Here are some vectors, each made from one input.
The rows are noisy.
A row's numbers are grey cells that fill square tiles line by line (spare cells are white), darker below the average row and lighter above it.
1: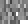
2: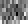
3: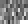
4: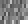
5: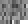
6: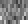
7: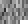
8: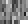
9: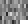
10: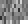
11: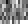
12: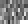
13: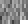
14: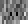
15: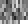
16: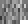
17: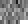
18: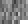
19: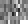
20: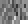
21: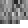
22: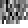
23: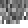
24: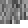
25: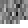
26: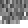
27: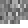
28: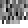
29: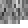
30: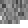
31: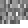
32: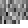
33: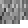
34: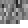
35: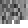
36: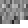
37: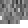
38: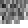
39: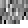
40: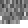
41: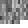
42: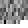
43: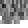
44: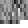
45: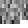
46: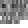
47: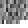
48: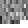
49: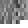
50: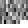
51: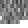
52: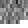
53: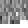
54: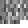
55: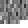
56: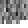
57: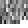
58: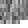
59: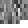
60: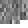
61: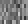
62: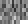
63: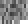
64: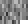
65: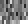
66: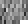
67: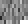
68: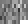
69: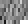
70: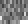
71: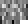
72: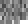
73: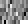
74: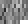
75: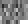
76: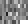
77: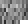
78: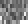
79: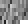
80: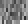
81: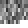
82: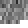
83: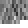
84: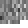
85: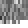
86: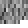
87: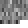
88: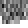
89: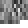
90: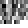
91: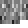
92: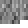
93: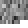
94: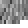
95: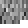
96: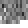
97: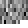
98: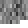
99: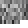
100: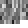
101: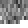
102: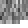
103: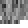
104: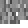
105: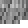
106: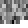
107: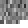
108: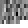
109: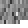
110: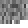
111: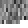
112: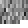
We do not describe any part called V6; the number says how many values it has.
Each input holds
a point on a 7-point line, together with either a point on a 4-point line, or a value of V6.
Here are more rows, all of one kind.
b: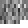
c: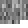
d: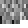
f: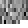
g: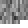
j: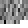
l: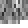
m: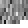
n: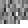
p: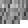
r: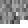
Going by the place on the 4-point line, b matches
c and d.
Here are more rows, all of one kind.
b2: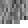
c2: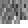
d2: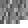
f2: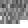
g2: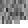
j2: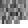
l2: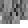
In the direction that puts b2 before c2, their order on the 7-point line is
j2, d2, f2, b2, g2, l2, c2.
